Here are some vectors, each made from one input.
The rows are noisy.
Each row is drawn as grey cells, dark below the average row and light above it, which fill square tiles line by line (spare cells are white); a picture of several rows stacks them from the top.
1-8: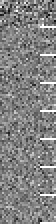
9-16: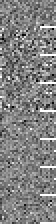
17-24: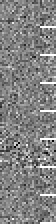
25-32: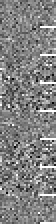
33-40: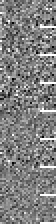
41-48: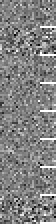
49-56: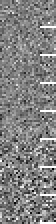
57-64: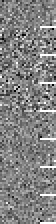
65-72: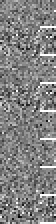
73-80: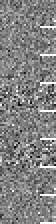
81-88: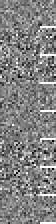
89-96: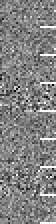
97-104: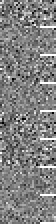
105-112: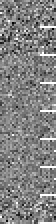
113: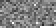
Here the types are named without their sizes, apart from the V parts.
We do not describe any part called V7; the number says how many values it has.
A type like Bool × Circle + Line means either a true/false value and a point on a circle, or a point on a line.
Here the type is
Circle + (Tree + Unit) × V7.
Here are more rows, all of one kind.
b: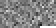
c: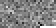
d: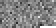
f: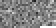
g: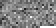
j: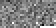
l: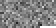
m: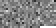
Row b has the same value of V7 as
d and l.
